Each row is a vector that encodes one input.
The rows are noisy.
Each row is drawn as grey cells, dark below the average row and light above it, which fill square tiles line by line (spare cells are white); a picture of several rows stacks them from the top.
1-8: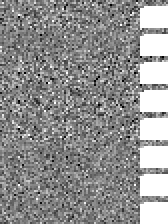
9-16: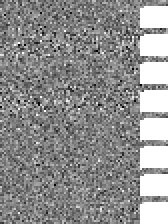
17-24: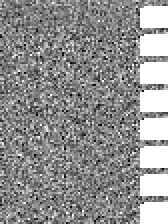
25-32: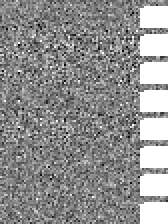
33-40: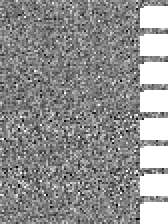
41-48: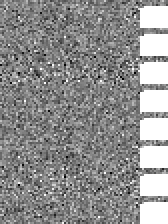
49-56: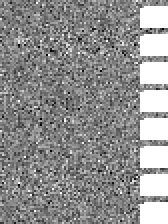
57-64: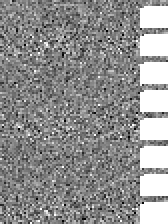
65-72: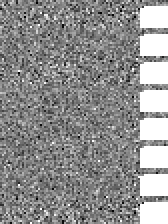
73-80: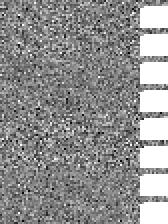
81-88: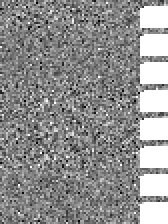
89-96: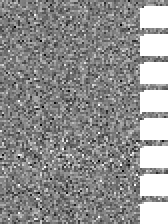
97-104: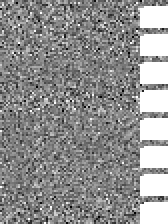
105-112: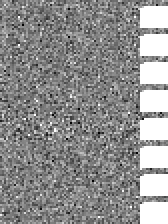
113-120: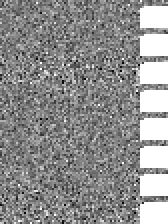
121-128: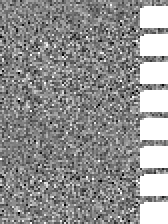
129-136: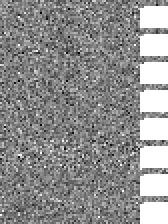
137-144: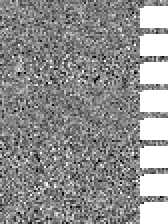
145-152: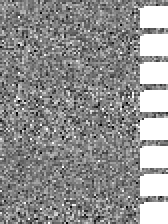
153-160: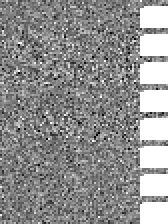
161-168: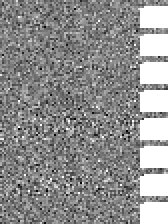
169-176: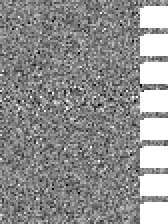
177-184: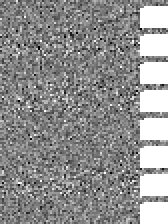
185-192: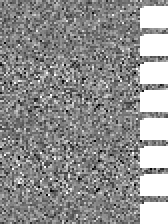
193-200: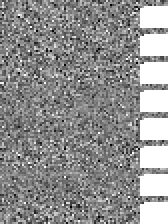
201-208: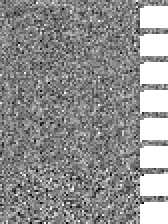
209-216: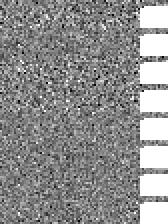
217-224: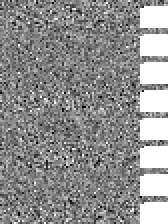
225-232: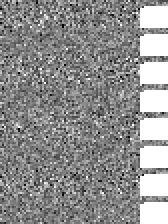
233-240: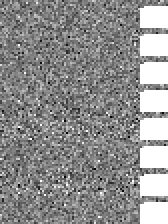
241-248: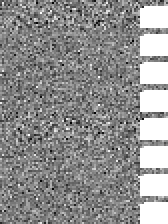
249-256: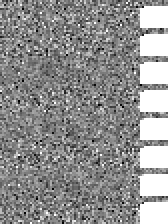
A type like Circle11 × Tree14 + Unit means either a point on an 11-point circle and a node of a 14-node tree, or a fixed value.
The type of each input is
Label7 + Line17.
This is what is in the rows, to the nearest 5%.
About 40% of them hold one of 7 labels. The rest hold a point on a 17-point line.
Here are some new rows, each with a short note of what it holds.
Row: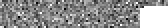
one of 7 labels
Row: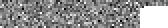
one of 7 labels
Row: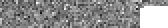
a point on a 17-point line
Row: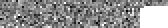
one of 7 labels
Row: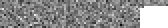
a point on a 17-point line
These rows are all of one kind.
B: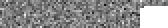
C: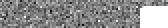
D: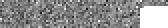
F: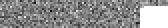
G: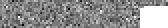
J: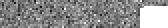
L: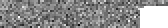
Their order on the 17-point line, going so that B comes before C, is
L, G, B, J, D, C, F.
